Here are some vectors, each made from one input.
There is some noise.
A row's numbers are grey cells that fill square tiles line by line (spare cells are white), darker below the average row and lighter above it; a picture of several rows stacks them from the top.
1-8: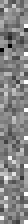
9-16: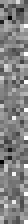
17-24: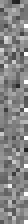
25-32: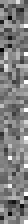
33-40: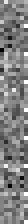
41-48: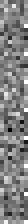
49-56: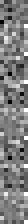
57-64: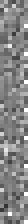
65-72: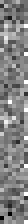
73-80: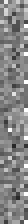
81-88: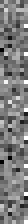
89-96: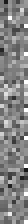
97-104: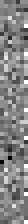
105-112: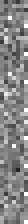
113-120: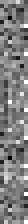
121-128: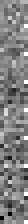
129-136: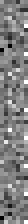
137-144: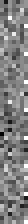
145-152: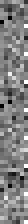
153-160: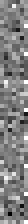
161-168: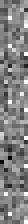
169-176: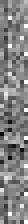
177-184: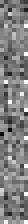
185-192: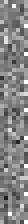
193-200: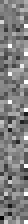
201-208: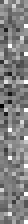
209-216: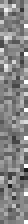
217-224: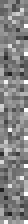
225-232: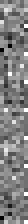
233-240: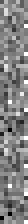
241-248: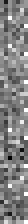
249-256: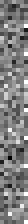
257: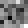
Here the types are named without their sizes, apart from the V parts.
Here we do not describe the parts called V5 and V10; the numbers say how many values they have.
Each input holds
either a point on a line and a value of V10, or a true/false value and a value of V5.
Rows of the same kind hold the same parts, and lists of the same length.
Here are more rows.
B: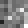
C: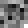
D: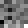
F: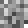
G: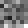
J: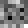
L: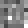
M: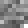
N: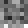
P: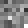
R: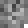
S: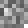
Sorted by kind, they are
B, F, L, M, P, R, S
C, D, G, J, N

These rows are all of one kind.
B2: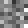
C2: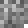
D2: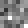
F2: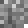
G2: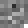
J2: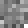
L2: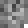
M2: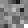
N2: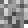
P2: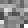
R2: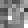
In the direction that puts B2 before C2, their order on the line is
R2, D2, G2, L2, M2, B2, J2, F2, C2, N2, P2.
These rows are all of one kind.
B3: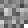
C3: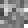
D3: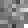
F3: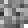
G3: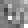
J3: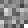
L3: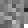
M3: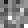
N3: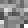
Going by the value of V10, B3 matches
J3, M3 and N3.
